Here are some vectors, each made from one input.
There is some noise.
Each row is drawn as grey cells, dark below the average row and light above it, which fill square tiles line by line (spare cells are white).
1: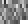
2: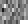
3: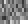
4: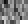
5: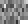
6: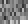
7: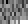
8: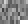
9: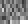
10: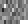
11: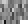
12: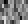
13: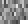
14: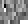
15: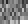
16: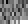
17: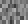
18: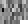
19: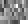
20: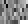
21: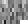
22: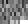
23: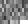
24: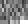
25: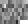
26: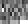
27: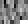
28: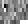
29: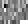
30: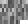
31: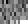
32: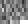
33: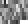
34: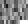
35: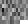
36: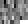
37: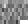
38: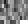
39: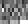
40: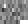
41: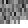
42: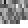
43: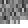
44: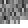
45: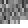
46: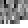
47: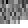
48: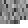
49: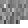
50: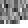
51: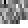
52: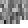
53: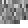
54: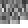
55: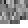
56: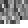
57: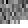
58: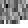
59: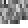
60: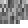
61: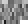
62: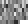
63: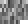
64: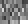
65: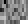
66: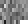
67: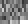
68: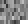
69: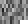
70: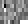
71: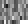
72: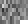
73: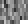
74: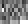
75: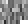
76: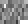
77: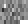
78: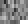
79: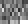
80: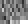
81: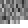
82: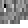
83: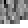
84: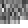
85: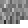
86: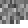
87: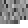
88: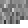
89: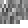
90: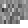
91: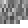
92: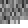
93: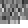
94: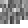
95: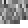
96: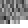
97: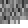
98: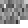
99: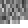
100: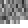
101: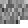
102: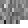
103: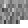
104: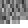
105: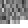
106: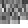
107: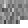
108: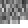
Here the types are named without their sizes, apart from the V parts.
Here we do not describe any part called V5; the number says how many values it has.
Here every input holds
a node of a tree and a value of V5, together with either a fixed value, or three true/false values.
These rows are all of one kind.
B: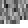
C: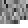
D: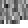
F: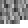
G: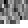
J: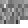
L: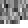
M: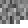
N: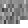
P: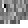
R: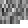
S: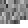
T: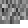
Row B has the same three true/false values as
D, F, G and L.
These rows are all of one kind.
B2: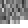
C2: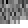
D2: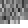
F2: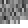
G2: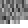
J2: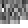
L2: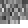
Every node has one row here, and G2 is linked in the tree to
B2.
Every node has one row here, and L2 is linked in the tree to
D2 and J2.
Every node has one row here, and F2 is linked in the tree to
C2 and D2.
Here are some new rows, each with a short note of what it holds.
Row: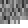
a node of a tree and a value of V5
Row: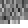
a node of a tree and a value of V5
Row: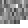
a node of a tree, three true/false values and a value of V5
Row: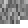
a node of a tree, three true/false values and a value of V5
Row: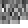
a node of a tree and a value of V5
